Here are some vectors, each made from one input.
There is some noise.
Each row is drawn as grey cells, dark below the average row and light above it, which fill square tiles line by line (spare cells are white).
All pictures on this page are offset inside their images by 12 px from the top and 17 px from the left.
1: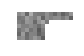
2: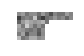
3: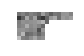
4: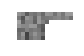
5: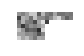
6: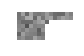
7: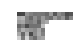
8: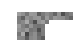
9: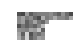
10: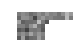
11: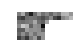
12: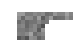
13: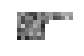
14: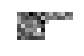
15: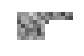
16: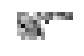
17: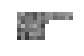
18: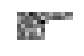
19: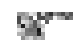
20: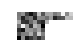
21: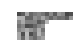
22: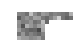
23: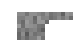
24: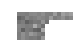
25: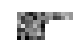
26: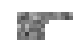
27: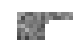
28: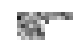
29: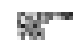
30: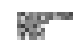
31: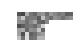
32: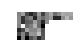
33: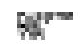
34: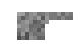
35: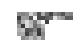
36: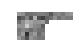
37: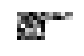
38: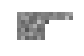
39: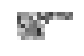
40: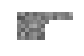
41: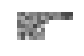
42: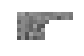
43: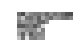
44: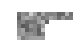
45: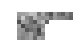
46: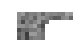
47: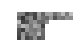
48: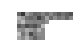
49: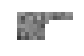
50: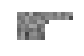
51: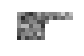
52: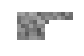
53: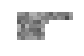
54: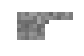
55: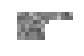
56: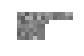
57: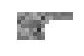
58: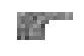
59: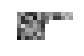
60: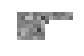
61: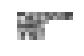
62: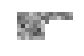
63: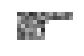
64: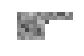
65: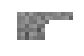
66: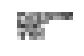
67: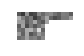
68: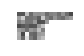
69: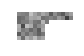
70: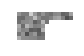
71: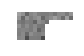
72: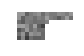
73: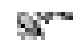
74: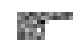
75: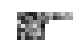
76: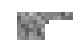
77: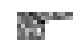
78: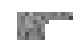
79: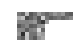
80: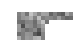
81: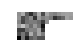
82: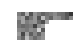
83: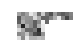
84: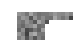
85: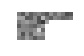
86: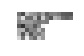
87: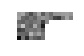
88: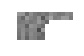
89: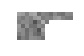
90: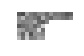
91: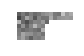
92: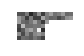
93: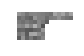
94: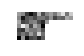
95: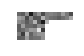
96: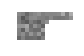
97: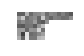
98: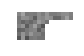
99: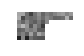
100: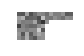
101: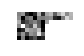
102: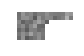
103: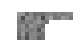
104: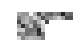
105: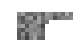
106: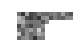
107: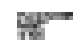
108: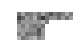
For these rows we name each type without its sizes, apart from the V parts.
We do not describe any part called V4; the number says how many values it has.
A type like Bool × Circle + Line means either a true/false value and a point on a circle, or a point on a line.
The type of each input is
Line + List(Bool × V4).
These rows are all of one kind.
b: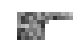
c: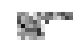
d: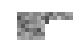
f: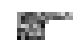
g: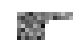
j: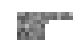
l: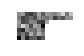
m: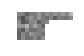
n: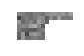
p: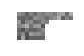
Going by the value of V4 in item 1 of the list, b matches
c, f and m.
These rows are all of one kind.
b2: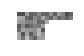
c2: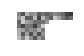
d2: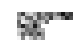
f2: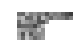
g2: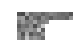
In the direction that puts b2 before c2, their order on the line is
b2, f2, c2, g2, d2.
